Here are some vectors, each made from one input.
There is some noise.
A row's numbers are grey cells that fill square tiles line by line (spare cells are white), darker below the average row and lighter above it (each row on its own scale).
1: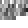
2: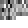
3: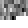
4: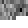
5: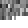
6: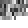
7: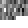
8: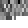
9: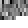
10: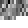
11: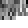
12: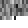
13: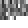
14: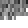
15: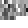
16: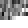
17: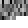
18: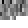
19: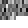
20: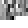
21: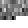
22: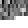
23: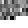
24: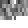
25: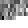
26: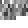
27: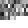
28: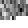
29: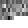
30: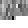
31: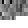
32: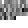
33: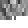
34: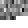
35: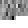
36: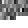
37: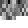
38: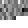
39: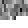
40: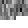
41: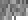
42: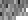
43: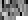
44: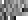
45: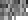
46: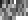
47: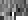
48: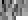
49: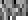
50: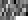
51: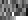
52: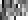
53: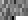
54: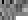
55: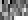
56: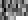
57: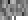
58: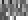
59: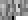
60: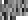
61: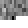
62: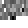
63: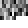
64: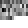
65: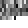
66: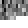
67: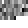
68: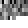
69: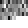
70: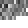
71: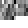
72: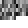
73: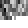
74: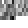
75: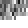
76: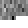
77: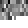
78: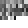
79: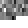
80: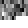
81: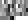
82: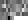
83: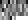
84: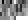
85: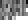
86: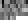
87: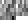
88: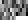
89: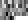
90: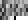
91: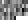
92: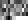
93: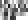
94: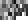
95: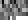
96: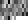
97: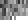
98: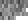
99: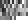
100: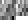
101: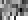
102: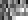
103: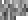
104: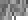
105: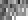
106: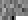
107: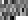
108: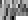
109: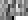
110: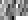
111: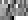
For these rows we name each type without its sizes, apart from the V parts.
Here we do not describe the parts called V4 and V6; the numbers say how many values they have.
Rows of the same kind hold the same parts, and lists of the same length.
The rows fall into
2 kinds.
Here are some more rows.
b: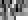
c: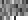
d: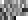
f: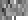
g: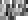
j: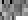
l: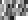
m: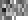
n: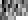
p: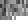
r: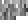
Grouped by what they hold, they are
b, c, d, f, m, n, p, r
g, j, l

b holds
a value of V4 and a value of V6.
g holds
a point on a circle, a true/false value, a value of V4 and a value of V6.
